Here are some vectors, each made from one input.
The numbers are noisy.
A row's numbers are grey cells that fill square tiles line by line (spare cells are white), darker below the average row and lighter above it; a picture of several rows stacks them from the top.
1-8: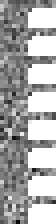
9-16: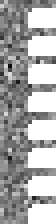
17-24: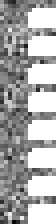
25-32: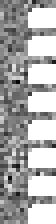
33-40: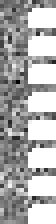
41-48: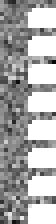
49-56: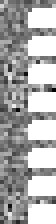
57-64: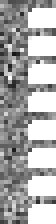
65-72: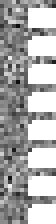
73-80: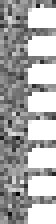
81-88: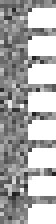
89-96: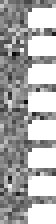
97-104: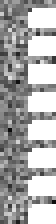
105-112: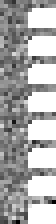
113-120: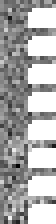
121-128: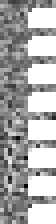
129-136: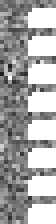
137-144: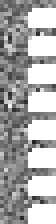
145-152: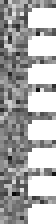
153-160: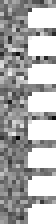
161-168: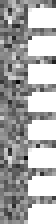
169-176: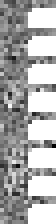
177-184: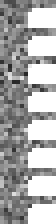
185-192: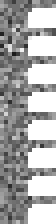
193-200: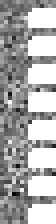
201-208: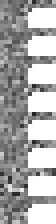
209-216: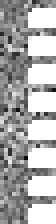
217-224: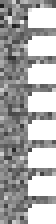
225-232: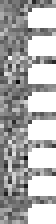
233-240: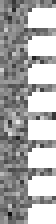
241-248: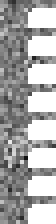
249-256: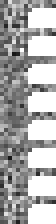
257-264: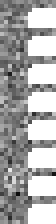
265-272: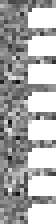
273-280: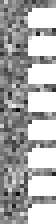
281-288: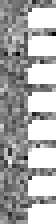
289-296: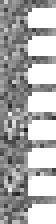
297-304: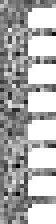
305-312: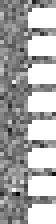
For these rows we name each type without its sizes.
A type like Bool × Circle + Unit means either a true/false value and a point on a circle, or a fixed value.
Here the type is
Bool × Bool × Bool × Bool × Bool + List(Line).
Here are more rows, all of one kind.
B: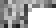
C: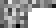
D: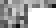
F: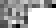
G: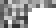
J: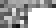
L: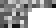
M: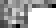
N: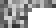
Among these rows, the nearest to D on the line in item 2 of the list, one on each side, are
F and G.
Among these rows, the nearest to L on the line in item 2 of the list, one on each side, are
B and N.
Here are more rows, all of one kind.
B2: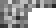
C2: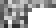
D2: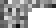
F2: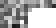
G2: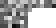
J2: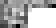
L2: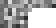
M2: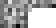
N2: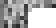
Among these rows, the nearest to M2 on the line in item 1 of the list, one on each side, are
D2 and L2.
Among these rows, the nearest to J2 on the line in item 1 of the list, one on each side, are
F2 and N2.
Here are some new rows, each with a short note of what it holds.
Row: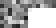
a list of one item
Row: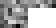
a list of one item
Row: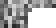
a list of two items
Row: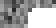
five true/false values
